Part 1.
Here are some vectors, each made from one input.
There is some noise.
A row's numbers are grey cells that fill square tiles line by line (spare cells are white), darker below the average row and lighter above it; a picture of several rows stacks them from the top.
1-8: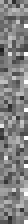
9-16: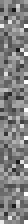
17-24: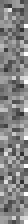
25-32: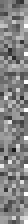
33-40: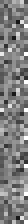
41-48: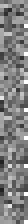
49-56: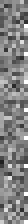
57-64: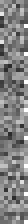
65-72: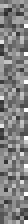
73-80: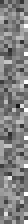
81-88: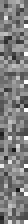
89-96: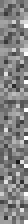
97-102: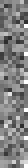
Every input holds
a point on a 16-point circle.
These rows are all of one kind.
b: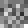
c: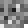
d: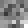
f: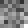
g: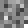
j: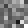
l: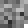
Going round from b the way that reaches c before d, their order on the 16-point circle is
b, c, f, d, l, j, g.
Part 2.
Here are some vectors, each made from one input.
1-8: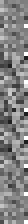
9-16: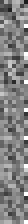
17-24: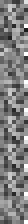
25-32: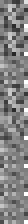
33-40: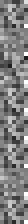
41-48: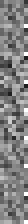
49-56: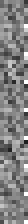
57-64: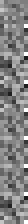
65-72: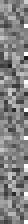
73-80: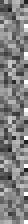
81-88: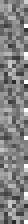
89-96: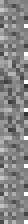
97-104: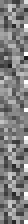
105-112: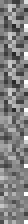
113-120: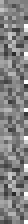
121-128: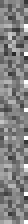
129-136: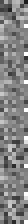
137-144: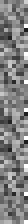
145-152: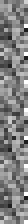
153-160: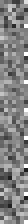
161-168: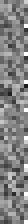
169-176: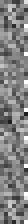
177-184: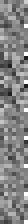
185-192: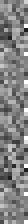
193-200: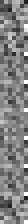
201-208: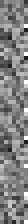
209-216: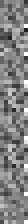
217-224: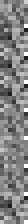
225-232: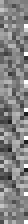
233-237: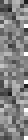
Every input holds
a point on a 5-point line.
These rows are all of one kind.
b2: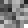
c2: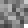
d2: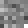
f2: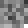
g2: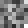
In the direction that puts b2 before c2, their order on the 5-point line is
b2, f2, d2, c2, g2.
